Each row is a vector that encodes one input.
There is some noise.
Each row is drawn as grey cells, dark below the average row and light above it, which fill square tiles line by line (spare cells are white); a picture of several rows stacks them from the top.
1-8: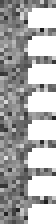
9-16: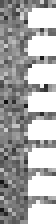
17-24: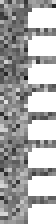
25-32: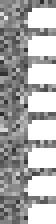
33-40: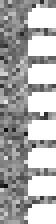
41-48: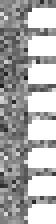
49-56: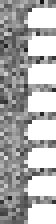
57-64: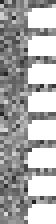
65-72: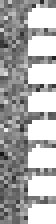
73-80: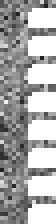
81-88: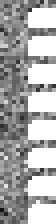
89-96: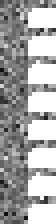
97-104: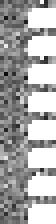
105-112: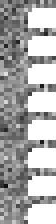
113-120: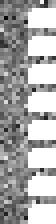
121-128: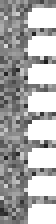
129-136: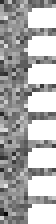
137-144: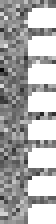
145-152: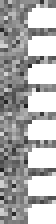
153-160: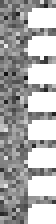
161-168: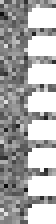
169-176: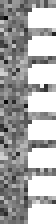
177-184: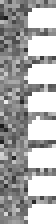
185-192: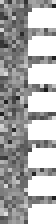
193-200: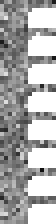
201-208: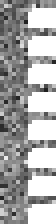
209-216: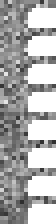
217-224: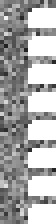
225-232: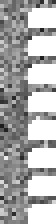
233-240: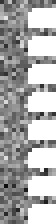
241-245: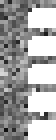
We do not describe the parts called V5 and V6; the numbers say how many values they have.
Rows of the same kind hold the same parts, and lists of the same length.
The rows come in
2 kinds.
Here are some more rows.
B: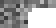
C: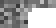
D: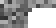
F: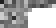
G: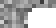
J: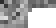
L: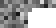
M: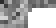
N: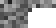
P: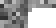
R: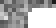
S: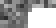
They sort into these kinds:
B, C, F, J, L, M, R
D, G, N, P, S

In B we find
a true/false value and a value of V6.
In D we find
a point on a 9-point line, a true/false value and a value of V5.
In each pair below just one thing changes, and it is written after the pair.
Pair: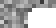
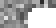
the place on the 9-point line
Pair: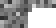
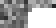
the value of V5
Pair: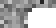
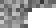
the value of V5
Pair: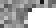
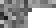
the true/false value
